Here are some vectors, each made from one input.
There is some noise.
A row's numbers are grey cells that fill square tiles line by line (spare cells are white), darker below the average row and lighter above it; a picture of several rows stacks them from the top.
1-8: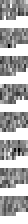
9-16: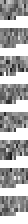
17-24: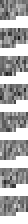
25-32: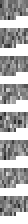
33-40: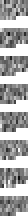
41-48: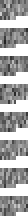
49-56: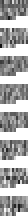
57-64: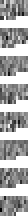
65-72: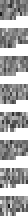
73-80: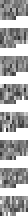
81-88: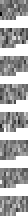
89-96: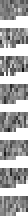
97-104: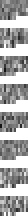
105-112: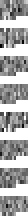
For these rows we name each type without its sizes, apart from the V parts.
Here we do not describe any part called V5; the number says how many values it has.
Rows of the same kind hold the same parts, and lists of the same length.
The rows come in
2 kinds.
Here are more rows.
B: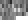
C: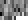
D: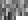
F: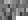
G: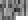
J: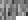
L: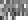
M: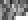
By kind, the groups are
B, J, L, M
C, D, F, G

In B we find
a true/false value and a value of V5.
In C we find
a point on a circle and a true/false value.
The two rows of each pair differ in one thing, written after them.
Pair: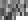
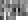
the true/false value
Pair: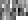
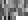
the true/false value
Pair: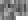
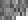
the place on the circle
